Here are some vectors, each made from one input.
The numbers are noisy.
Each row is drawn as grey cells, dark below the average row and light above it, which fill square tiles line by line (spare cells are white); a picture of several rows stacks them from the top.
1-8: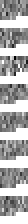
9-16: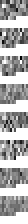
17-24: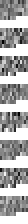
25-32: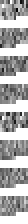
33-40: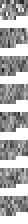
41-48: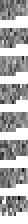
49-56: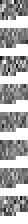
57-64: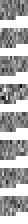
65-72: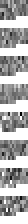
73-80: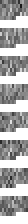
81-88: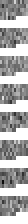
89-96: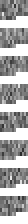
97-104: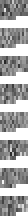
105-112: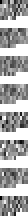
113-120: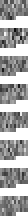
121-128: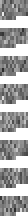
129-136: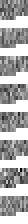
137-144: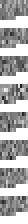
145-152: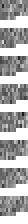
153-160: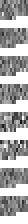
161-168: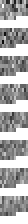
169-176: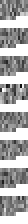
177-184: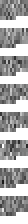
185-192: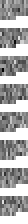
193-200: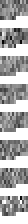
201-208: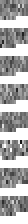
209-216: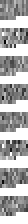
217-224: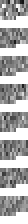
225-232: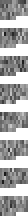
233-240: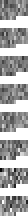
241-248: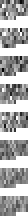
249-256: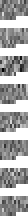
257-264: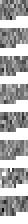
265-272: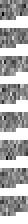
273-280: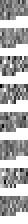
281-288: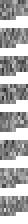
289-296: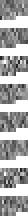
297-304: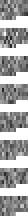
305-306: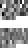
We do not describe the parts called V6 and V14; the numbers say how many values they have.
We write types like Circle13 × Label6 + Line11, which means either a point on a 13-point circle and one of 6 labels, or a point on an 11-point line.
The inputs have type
(Bool × V14 + Label5) × V6.
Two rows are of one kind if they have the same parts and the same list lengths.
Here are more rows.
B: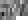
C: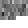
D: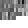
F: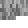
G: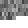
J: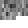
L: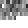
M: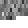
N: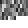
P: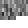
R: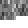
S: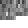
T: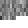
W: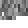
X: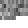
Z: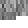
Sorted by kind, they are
B, C, D, F, G, J, M, P, R, S, T, W, X, Z
L, N

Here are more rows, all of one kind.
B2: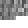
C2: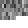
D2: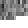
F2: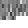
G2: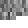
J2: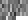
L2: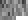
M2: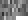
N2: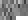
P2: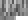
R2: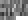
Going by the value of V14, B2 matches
D2, N2, P2 and R2.
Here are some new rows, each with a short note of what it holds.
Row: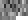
a true/false value, a value of V6 and a value of V14
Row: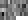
a true/false value, a value of V6 and a value of V14
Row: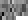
a true/false value, a value of V6 and a value of V14
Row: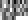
one of 5 labels and a value of V6
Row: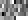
one of 5 labels and a value of V6
